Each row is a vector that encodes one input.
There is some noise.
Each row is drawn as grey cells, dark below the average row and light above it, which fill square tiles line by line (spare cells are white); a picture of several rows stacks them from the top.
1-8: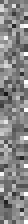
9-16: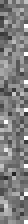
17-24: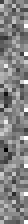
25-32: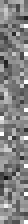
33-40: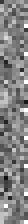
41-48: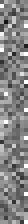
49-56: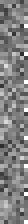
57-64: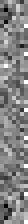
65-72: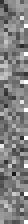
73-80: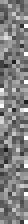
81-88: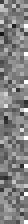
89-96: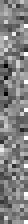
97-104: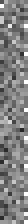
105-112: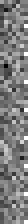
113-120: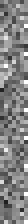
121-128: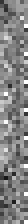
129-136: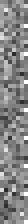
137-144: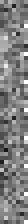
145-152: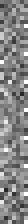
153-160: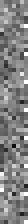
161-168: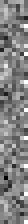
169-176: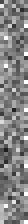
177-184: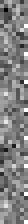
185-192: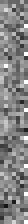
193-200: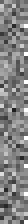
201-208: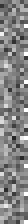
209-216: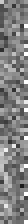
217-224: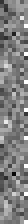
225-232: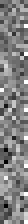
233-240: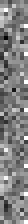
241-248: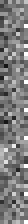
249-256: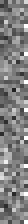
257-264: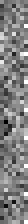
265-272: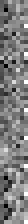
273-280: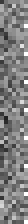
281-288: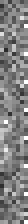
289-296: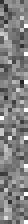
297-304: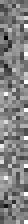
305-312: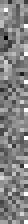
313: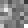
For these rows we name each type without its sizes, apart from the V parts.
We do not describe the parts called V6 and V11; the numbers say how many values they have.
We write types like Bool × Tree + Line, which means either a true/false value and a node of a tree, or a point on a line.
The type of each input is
Bool × Line × ((Tree + Unit) × V11 + V6).
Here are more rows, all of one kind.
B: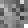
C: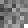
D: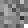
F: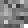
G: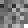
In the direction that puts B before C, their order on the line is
B, D, F, C, G.
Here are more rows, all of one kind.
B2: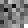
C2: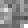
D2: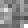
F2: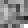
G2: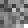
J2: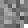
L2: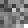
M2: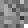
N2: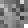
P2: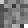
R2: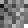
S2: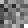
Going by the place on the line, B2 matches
M2 and S2.
